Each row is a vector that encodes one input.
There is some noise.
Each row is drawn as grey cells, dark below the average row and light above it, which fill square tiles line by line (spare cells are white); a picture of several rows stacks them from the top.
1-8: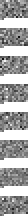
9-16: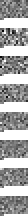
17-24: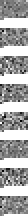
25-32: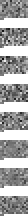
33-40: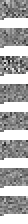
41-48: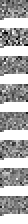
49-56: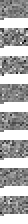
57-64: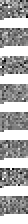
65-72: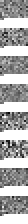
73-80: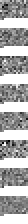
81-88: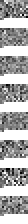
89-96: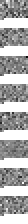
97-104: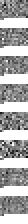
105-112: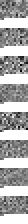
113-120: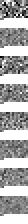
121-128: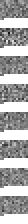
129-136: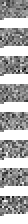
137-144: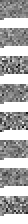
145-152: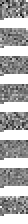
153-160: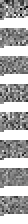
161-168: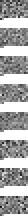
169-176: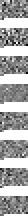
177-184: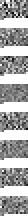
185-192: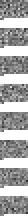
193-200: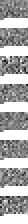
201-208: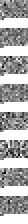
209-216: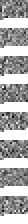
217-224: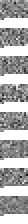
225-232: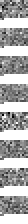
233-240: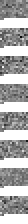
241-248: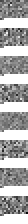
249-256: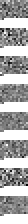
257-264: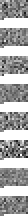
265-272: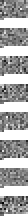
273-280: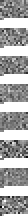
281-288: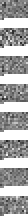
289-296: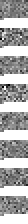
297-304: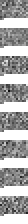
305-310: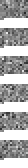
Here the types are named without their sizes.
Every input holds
a point on a circle, together with a list of items, each either a label, or a point on each of two lines.
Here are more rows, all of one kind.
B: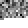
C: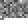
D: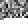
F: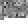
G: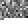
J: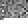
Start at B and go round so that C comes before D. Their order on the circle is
B, F, C, G, J, D.
